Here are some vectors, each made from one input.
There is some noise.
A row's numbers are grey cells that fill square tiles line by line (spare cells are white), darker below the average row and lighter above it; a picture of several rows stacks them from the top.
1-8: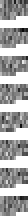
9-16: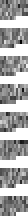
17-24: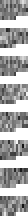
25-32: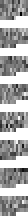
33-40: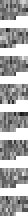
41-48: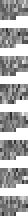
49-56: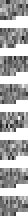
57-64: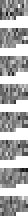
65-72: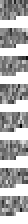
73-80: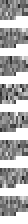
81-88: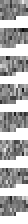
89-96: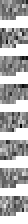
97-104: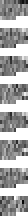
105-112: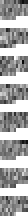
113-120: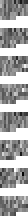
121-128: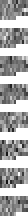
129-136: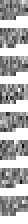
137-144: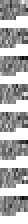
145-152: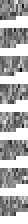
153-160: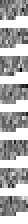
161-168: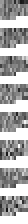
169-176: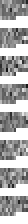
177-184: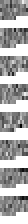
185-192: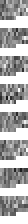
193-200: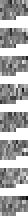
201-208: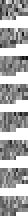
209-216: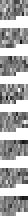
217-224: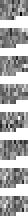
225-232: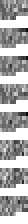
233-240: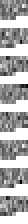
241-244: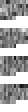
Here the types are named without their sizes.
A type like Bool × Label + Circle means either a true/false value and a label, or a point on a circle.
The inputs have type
Bool × Bool × Bool + Circle + Line.
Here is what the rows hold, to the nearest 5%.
About 45% of them hold a point on a circle. About 15% of them hold a point on a line. The rest hold three true/false values.
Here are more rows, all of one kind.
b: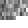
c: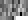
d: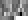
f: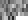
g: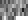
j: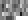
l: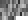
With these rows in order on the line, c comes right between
d and l.
